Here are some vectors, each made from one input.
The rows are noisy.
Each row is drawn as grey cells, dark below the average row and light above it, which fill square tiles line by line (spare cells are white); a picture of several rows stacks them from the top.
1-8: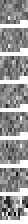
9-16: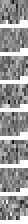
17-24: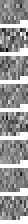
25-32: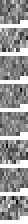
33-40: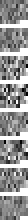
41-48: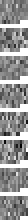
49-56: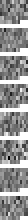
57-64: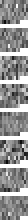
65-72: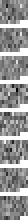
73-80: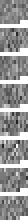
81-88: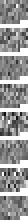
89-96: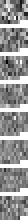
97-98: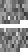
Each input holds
a point on a 5-point line, together with either a point on an 8-point circle, or a point on each of two 5-point lines.
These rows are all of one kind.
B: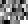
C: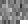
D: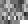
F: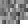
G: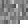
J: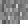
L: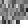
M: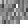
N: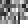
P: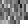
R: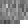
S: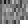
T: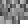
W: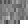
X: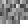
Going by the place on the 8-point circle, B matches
F, L, P and W.
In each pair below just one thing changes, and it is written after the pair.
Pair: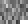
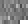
the place on the 5-point line
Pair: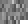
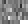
the place on the 8-point circle
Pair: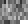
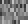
the place on the 5-point line
